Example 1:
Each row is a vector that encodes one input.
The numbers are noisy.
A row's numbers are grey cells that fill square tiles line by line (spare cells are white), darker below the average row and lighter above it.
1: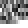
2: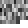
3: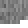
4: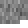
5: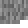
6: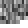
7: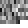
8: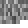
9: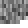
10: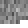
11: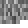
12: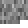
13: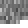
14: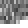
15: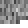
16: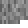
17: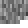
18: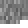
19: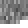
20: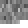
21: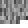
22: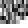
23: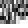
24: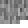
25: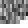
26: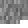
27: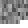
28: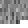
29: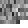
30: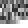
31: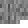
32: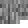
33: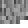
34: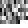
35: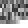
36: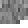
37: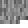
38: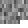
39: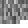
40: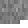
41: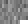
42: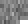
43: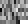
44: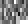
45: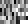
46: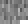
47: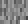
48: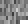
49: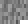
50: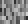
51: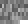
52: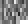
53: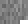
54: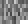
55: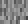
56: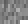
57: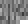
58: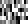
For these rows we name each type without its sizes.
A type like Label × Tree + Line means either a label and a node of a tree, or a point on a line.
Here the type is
List(Line).
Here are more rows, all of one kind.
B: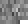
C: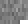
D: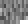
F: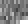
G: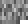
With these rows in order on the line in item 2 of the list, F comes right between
B and G.
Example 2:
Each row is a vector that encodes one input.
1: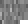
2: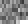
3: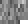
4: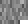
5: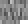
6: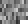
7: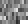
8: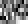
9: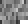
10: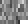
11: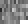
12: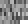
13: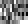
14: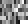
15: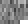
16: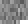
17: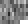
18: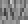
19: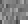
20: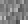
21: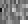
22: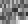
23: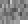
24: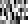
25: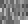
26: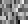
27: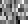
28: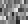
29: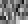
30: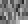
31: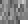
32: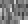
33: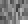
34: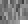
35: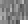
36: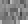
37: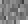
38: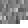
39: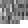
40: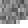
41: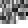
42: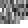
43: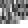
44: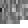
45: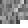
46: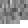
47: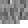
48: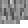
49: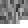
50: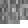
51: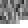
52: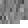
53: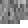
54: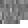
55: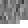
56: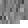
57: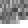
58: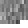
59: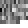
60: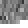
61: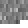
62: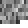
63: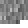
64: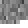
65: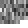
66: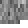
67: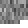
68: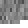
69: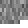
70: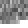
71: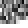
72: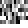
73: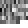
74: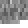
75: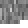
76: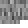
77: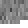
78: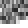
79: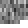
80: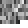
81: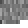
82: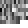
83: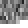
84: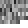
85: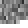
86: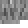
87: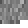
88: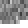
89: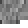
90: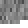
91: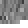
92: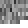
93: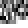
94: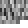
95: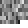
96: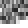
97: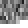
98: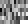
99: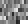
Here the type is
Line10 + Line13.
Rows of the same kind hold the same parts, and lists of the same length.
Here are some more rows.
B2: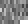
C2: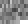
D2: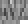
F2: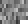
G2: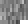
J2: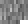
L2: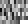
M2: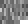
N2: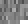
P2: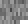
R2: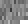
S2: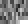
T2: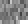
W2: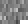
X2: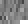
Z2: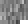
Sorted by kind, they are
B2, F2, G2, J2, M2, W2, Z2
C2, D2, L2, N2, P2, R2, S2, T2, X2

